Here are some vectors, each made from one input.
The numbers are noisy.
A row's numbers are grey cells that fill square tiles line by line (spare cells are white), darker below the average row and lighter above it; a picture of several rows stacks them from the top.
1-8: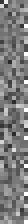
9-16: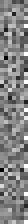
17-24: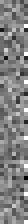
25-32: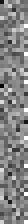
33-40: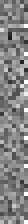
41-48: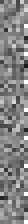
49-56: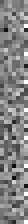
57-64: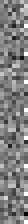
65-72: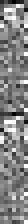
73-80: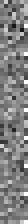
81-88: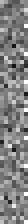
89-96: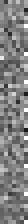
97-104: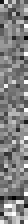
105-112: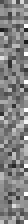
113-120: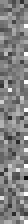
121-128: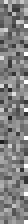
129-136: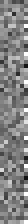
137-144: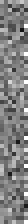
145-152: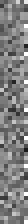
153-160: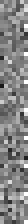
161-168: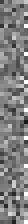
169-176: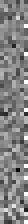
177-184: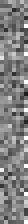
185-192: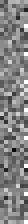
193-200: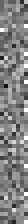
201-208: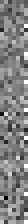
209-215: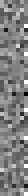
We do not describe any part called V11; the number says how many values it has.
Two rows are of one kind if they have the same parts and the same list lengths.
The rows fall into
3 kinds.
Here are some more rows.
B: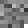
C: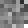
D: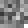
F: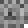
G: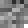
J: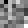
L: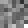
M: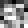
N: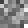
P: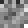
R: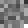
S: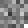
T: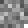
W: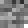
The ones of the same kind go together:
B, D, F, N, P, R, S
C, G, J, L, T, W
M

